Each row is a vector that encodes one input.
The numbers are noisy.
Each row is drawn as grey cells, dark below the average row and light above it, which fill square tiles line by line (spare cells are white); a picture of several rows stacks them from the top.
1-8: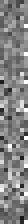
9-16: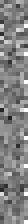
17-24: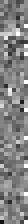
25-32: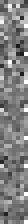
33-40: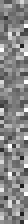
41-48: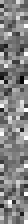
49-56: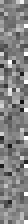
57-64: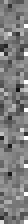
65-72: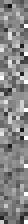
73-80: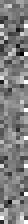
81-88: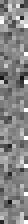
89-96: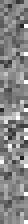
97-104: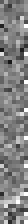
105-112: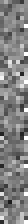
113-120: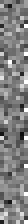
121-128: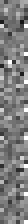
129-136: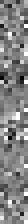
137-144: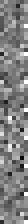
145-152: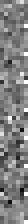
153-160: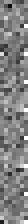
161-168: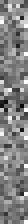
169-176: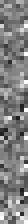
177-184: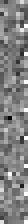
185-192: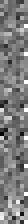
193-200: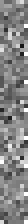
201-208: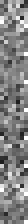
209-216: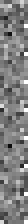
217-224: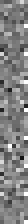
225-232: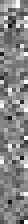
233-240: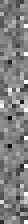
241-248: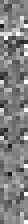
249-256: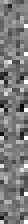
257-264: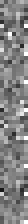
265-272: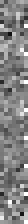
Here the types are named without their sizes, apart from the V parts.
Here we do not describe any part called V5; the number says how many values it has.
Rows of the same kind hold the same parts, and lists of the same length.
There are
4 kinds of row.
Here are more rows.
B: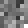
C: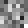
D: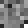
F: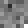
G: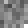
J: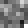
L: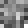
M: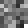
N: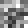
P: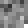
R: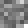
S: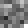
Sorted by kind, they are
B, D, F, G, M, P
C
J, L, R, S
N

